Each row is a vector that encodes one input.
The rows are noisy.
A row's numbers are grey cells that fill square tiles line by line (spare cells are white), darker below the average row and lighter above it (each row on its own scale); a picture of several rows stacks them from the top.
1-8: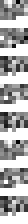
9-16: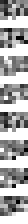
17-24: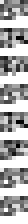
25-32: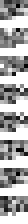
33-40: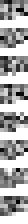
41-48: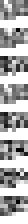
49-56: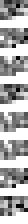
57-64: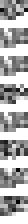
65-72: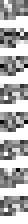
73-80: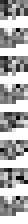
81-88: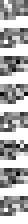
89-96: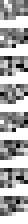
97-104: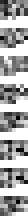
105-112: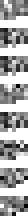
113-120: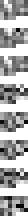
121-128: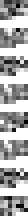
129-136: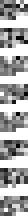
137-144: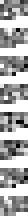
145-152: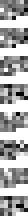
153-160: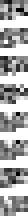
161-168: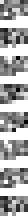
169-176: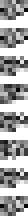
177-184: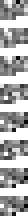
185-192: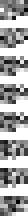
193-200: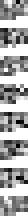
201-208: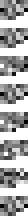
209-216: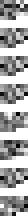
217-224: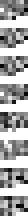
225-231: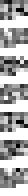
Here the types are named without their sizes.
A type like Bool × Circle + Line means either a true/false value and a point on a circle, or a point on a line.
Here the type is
Label.
